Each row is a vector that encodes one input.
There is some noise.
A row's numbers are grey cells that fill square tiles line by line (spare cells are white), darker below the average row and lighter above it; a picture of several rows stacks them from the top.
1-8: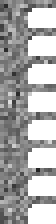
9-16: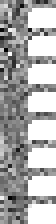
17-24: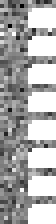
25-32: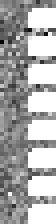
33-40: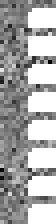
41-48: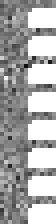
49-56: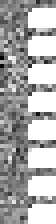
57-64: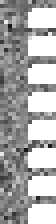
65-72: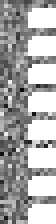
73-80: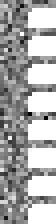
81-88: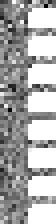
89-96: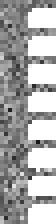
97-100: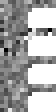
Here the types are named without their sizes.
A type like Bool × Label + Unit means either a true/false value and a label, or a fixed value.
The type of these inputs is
Circle + List(Line).
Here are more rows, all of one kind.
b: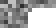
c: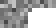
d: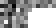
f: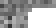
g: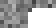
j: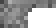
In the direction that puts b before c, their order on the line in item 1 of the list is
d, j, f, g, b, c.
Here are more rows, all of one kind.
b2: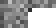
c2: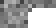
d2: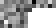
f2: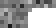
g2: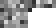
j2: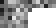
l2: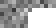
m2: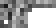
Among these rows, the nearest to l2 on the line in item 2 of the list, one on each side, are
c2 and g2.
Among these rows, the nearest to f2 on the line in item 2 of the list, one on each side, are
d2 and m2.
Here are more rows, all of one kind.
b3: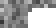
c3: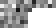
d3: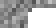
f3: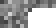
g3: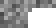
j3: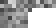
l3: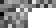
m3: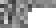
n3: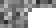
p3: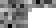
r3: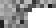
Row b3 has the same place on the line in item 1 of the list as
f3, m3 and n3.
